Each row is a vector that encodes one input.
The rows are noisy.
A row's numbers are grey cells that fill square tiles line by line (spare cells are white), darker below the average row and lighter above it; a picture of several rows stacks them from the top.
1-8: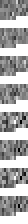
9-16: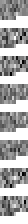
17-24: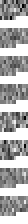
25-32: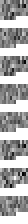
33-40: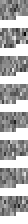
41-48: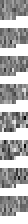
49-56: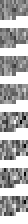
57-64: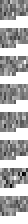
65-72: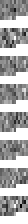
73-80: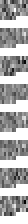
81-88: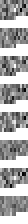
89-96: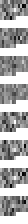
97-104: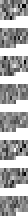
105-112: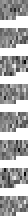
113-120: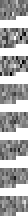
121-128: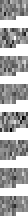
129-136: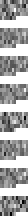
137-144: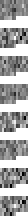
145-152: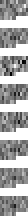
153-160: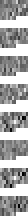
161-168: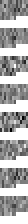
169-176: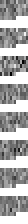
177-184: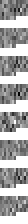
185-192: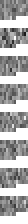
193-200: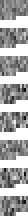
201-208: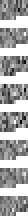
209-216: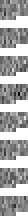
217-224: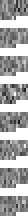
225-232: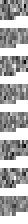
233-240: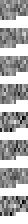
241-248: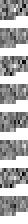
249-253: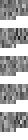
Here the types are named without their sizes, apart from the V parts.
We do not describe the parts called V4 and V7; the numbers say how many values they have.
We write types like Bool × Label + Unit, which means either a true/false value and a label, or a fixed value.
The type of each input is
Bool × Line × V4 + V7.
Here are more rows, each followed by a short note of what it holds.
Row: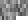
a point on a line, a true/false value and a value of V4
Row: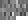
a point on a line, a true/false value and a value of V4
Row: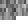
a point on a line, a true/false value and a value of V4
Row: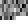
a value of V7
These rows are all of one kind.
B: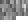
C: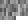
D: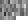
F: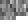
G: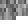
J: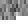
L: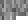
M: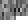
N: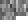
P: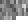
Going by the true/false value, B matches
D, F, L and N.
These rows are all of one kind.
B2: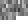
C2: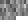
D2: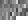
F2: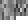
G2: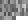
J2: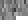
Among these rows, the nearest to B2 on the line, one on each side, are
F2 and J2.
